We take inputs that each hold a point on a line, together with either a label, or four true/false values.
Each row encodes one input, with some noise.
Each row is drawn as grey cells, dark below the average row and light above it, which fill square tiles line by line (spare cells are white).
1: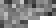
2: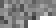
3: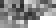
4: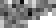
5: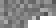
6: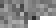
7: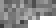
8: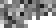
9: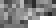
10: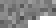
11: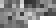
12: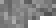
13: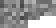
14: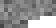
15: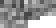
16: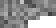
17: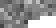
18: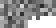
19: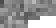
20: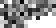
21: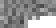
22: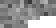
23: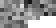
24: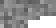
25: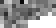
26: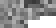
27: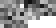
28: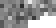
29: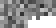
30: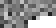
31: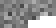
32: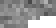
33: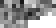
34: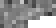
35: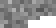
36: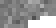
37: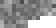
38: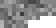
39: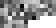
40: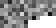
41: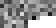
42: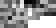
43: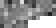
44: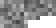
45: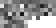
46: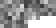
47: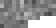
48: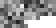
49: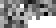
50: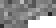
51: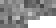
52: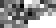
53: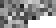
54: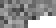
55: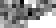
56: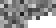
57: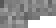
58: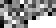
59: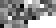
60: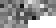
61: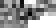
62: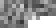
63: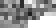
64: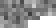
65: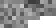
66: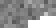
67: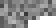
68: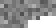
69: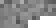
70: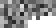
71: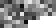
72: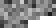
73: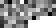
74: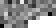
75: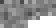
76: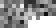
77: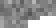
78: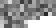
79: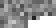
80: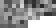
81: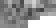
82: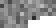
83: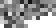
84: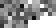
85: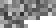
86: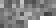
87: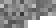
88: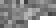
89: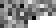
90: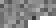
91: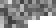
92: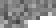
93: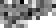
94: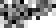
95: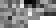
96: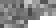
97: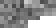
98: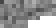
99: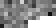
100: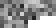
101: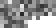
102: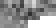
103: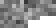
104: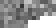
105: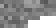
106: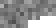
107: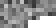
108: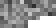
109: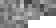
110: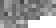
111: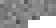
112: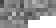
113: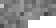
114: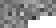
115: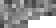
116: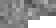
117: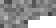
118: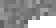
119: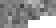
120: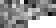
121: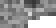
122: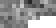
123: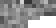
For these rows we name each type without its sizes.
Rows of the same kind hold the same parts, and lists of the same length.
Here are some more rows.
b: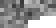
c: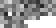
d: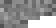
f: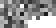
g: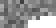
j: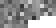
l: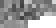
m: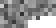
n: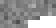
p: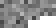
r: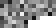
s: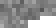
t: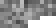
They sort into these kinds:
b, d, f, g, j, m, n, r, s, t
c, l, p

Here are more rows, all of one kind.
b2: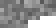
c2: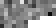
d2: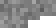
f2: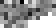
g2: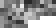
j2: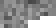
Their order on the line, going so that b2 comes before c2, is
b2, c2, g2, d2, f2, j2.
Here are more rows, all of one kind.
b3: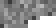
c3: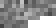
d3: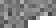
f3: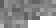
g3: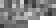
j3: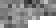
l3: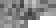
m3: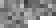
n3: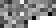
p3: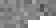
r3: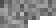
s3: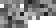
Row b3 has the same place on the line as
c3, g3 and s3.
